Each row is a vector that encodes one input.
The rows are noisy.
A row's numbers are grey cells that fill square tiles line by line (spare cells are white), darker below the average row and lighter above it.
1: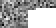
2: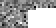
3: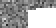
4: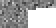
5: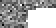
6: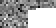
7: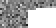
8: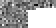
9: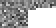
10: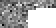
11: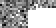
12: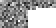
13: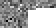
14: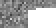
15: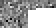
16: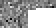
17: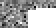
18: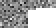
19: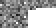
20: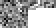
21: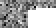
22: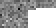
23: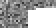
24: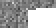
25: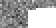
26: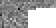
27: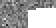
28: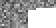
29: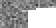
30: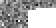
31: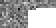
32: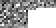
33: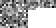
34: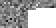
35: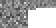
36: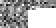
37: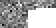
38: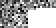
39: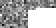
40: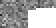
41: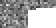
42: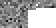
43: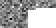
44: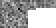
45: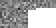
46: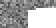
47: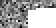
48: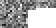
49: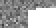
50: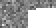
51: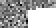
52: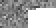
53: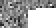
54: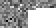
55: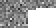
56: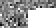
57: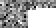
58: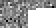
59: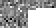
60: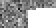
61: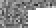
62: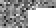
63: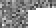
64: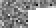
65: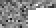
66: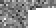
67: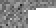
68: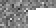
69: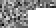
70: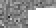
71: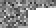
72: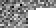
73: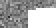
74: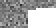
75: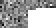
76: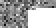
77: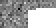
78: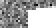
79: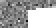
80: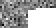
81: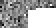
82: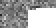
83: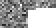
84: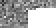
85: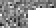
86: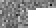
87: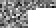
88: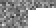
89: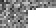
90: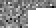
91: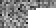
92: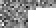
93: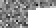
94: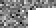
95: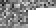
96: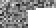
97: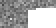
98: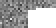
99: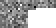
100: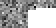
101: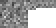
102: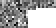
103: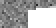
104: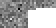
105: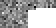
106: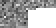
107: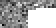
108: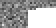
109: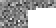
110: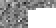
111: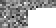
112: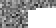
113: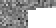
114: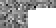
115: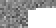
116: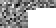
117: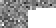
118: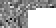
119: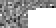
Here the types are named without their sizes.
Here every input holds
either a label and a node of a tree, or a point on a line.
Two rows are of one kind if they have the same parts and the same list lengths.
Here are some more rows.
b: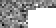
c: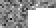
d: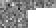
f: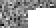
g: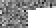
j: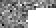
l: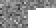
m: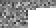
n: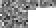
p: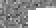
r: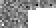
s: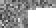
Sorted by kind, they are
b, c, f, j
d, g, l, m, n, p, r, s

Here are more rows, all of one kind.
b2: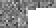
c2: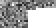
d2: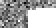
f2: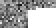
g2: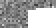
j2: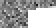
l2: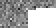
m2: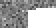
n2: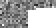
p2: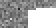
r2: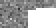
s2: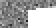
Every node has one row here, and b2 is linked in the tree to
l2.
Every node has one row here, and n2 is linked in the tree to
g2 and r2.
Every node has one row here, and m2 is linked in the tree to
c2 and j2.
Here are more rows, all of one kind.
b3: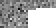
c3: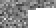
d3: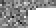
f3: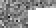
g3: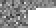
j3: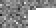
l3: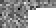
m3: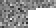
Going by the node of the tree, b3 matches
f3 and m3.
